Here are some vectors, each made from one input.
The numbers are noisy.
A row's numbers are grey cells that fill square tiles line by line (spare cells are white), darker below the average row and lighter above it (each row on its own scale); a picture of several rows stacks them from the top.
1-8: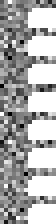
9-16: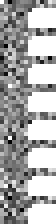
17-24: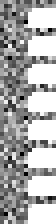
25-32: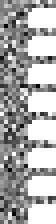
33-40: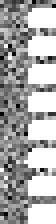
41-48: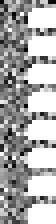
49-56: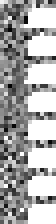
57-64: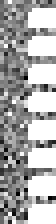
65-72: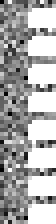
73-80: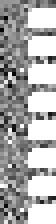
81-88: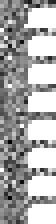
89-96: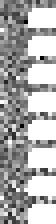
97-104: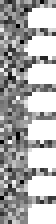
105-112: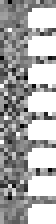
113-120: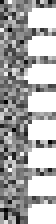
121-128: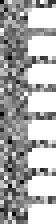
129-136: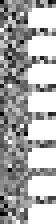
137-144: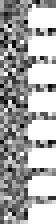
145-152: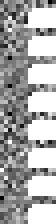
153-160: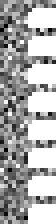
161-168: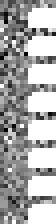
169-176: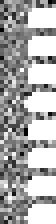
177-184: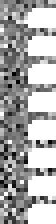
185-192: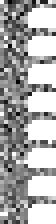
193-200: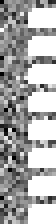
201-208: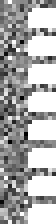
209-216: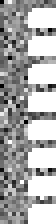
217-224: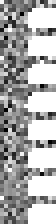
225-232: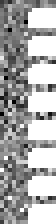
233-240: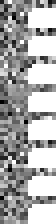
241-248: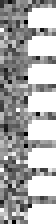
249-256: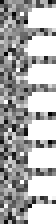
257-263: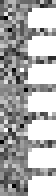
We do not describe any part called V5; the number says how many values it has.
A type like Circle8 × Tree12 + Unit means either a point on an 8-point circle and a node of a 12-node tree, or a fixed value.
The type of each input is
Bool × (Label7 + Line7) × V5.
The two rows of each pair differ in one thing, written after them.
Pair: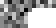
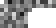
the value of V5
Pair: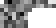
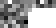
the value of V5
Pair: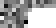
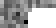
the value of V5
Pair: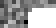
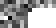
the true/false value
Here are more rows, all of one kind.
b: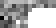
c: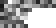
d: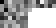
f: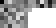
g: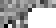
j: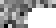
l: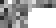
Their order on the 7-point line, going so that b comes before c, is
f, d, l, b, g, j, c.
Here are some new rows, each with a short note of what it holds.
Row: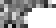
a point on a 7-point line, a true/false value and a value of V5
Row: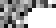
a point on a 7-point line, a true/false value and a value of V5
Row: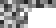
one of 7 labels, a true/false value and a value of V5
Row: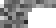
one of 7 labels, a true/false value and a value of V5
